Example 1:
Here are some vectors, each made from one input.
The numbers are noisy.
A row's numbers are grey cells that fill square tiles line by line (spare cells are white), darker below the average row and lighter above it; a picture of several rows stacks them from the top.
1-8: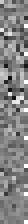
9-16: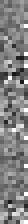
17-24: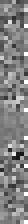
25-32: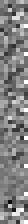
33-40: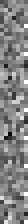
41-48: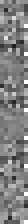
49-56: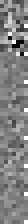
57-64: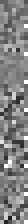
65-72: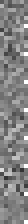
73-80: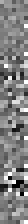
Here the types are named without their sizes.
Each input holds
either a fixed value, or a label and a true/false value.
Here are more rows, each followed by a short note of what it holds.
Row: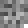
a fixed value
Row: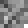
a fixed value
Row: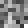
a fixed value
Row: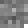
a label and a true/false value
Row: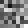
a label and a true/false value
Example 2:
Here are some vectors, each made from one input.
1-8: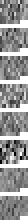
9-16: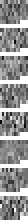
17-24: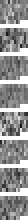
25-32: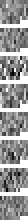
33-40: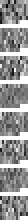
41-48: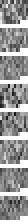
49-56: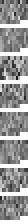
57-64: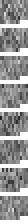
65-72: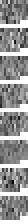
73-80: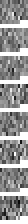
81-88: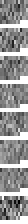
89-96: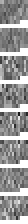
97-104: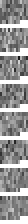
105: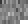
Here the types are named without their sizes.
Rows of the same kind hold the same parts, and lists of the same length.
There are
3 kinds of row.
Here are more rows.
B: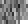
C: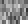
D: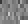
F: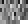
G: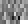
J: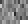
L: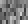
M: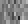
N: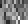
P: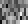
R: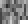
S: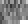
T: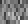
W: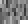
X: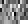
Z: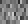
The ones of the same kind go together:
B, G, L, M, P, R, S, W
C, D, F, N, T, X, Z
J

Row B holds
a point on each of two lines.
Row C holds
a point on a circle.
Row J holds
a fixed value.
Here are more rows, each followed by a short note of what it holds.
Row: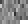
a fixed value
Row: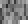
a point on each of two lines
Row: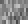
a point on a circle
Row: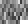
a point on each of two lines
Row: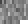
a point on a circle
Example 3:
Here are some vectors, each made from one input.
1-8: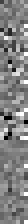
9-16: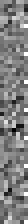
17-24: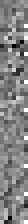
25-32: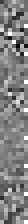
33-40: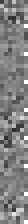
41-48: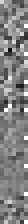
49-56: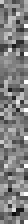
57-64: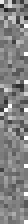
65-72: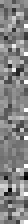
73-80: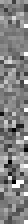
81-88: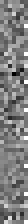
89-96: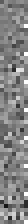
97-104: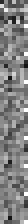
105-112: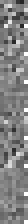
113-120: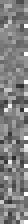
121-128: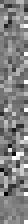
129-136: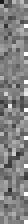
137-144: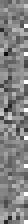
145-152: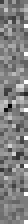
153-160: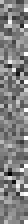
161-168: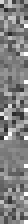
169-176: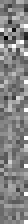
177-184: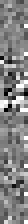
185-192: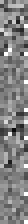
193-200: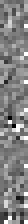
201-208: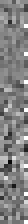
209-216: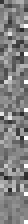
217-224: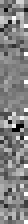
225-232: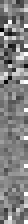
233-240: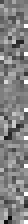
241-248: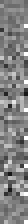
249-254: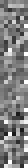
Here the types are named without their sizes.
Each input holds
either a label, or a node of a tree.
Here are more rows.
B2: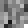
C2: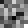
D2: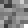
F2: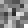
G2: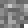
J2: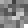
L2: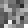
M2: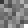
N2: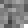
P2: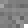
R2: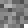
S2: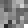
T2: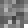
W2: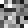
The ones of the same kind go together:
B2, C2, J2, L2, N2, P2, R2, T2, W2
D2, F2, G2, M2, S2

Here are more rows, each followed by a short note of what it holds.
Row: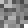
a node of a tree
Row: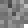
a label
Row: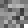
a label
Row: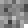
a node of a tree
